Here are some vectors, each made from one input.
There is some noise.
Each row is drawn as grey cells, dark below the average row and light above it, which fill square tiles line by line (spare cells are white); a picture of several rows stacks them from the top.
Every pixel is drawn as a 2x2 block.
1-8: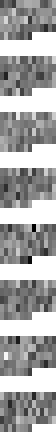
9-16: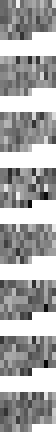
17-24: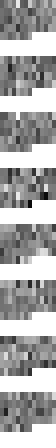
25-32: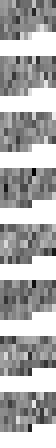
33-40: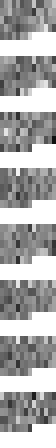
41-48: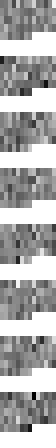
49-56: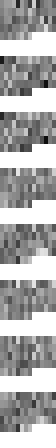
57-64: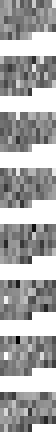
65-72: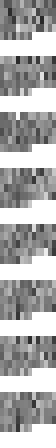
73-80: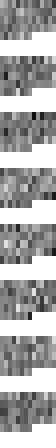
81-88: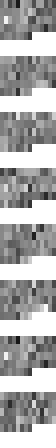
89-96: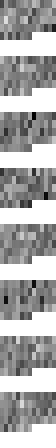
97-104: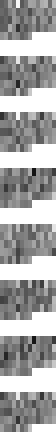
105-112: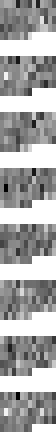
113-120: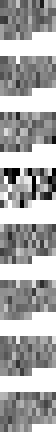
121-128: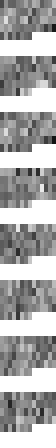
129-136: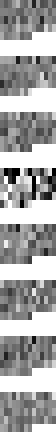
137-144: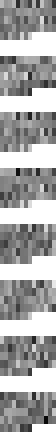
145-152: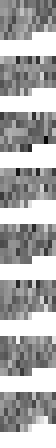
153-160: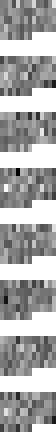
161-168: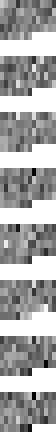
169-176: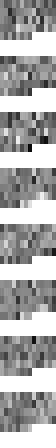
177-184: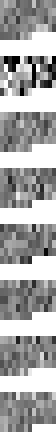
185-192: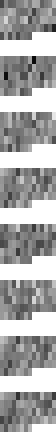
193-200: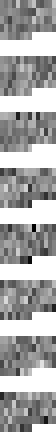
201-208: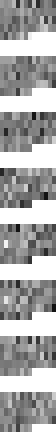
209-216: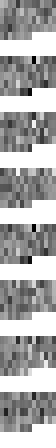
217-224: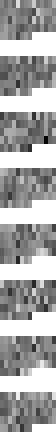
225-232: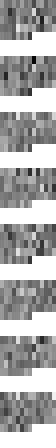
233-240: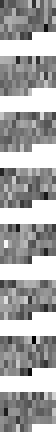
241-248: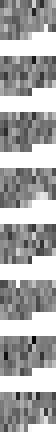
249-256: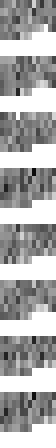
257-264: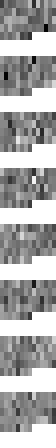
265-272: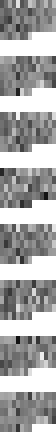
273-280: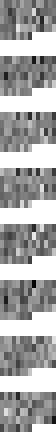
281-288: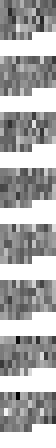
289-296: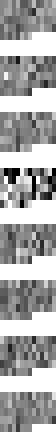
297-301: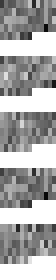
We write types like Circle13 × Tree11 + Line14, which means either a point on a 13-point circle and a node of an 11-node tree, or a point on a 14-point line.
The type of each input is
List3(Circle9).
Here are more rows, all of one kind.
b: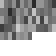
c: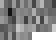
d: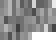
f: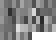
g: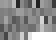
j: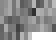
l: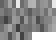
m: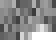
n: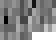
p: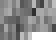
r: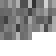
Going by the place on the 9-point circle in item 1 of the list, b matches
c and f.
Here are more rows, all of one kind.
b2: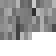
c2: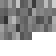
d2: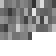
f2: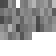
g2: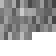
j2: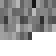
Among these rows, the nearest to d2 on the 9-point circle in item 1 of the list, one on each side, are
g2 and j2.
